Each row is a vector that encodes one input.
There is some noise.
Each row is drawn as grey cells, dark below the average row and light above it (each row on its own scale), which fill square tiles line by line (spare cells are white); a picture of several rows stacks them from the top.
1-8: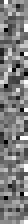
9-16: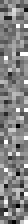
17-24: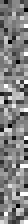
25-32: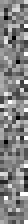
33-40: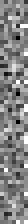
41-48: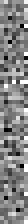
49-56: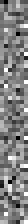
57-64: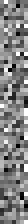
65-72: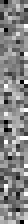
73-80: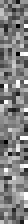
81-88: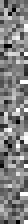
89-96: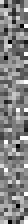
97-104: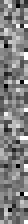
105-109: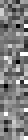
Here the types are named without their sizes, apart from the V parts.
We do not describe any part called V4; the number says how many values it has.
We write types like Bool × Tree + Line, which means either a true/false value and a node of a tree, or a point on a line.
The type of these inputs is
List(Bool × V4).
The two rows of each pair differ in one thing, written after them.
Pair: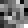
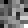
the value of V4 in item 2 of the list
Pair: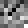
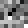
the value of V4 in item 2 of the list
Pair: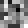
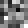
the value of V4 in item 2 of the list
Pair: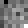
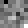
the value of V4 in item 2 of the list
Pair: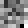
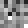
the true/false value in item 1 of the list
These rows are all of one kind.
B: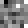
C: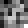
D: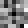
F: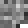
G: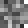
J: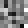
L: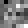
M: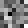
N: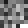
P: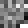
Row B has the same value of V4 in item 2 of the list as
F, G, L and M.
